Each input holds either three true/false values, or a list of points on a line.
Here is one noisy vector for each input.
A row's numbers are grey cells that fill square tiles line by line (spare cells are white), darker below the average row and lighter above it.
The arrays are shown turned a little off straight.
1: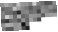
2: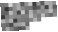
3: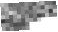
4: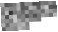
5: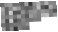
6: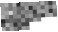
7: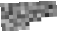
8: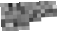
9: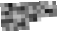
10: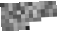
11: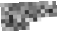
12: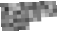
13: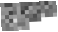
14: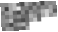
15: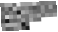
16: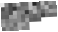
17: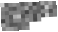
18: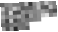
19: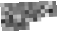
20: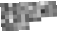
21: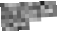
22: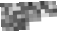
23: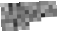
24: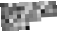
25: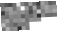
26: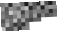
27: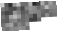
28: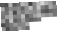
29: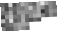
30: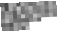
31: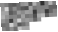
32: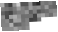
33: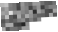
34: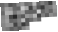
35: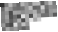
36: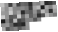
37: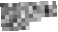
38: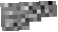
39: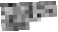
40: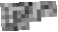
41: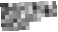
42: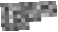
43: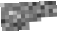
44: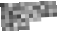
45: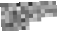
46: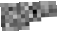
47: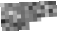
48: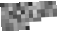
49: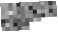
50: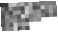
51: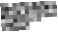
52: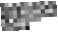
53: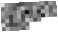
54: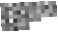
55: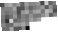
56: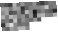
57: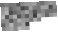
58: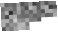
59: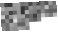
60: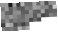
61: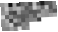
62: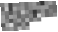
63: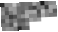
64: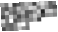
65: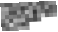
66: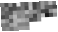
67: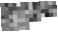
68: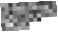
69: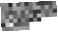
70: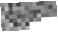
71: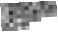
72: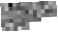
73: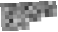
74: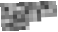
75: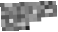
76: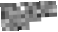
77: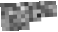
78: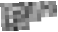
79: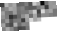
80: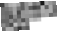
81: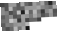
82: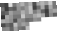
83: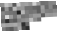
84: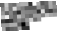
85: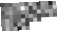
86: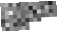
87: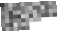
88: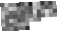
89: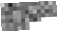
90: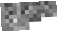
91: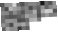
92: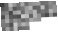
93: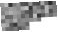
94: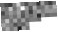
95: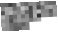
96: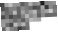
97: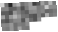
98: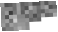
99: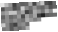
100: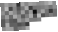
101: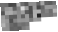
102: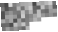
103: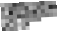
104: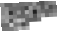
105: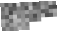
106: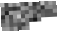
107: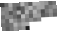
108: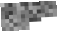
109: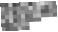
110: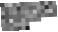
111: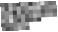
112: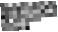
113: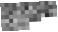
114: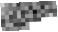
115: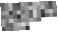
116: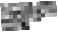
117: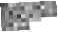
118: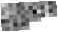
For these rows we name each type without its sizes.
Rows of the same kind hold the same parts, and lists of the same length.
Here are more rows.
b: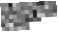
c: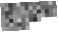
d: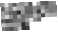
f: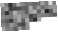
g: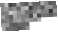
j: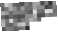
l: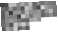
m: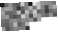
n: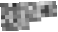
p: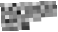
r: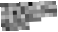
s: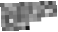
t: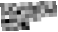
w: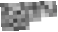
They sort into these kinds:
b
c, f, g
d, p, t
j, l, m, n, r, s, w

